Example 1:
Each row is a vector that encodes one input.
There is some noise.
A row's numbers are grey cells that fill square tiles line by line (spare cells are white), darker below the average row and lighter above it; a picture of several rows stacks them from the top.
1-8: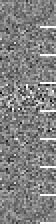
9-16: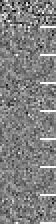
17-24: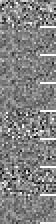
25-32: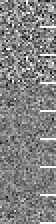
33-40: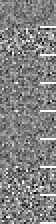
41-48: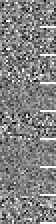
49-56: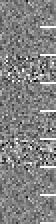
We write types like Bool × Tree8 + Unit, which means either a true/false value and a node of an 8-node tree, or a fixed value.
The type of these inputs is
Line5 + Line8.
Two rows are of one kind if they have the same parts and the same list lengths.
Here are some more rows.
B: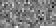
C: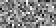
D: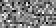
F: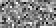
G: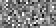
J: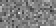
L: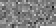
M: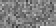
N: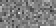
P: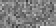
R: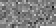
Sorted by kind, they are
B, J, L, M, N, P, R
C, D, F, G

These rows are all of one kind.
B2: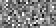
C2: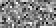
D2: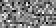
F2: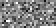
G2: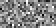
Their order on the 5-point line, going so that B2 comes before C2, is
B2, G2, C2, F2, D2.
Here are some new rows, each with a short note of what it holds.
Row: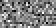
a point on a 5-point line
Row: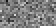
a point on an 8-point line
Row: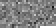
a point on an 8-point line
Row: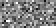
a point on a 5-point line
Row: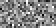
a point on a 5-point line
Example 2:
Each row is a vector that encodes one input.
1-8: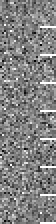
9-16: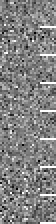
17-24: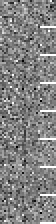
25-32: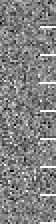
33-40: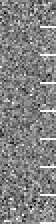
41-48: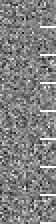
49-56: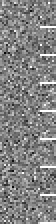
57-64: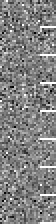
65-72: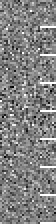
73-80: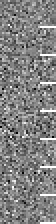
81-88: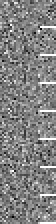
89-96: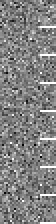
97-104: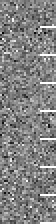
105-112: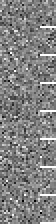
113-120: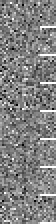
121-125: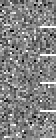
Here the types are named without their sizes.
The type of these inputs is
Circle × Line.
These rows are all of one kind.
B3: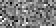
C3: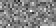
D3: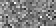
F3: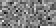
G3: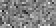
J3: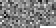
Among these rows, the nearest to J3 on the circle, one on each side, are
B3 and G3.
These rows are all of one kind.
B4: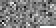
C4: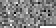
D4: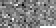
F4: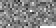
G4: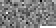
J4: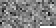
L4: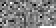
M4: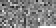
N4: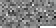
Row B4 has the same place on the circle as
C4 and J4.
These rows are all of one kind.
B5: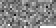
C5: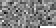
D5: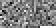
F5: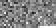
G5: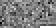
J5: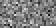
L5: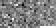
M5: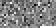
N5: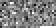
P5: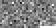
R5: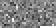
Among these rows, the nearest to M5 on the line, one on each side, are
L5 and N5.
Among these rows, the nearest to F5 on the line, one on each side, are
L5 and P5.
